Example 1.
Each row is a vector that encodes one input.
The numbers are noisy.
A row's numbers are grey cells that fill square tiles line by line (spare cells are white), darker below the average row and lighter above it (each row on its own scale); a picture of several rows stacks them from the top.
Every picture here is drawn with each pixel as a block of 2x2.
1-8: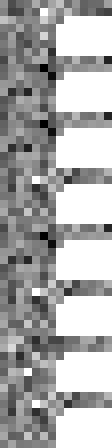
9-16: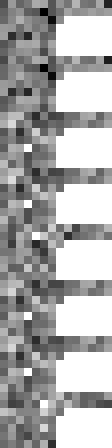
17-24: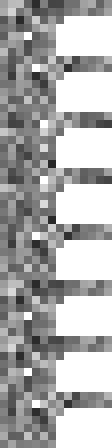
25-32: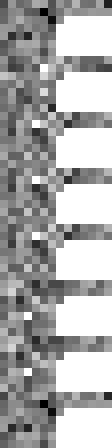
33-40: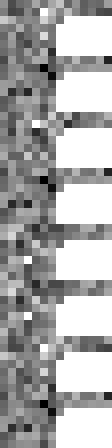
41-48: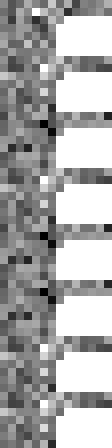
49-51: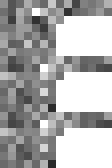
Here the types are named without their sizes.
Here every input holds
a label.
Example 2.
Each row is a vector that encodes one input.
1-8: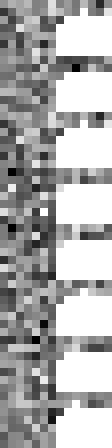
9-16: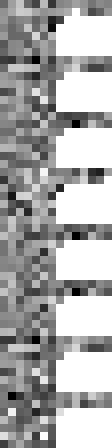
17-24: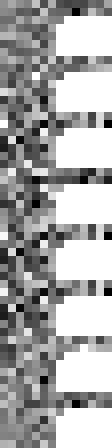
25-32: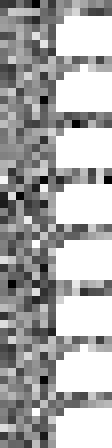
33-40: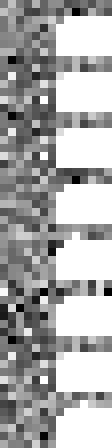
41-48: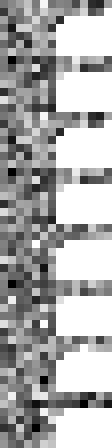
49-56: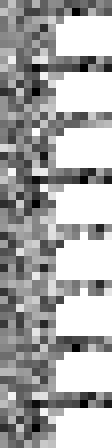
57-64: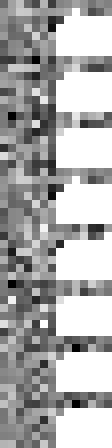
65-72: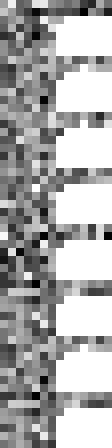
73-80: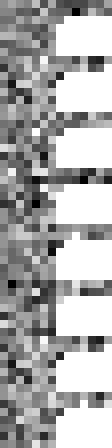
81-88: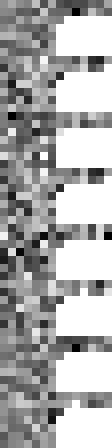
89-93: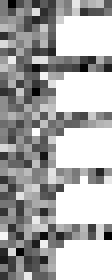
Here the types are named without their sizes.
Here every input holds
a point on a line.
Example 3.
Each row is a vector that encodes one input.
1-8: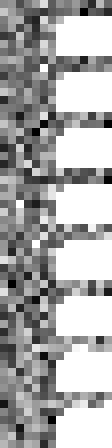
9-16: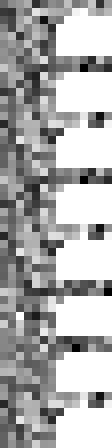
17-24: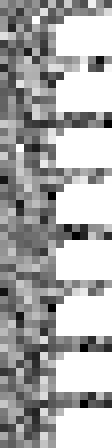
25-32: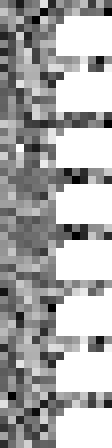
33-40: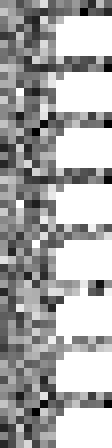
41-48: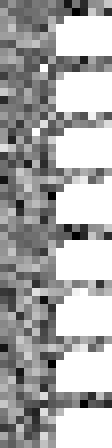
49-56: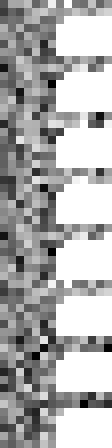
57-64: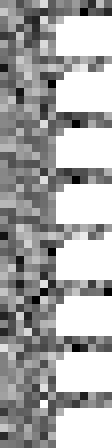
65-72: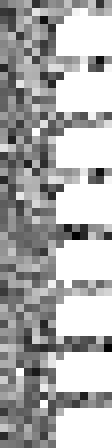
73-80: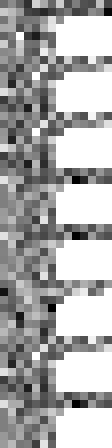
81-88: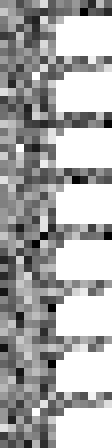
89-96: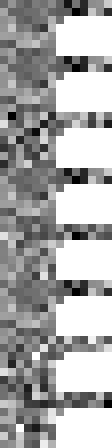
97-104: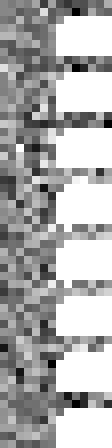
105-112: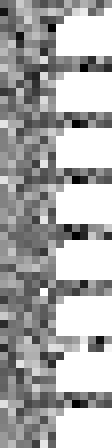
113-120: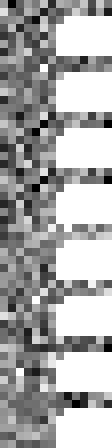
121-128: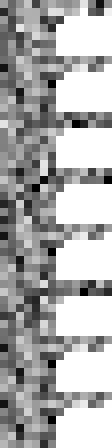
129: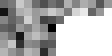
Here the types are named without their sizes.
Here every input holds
a point on a line.
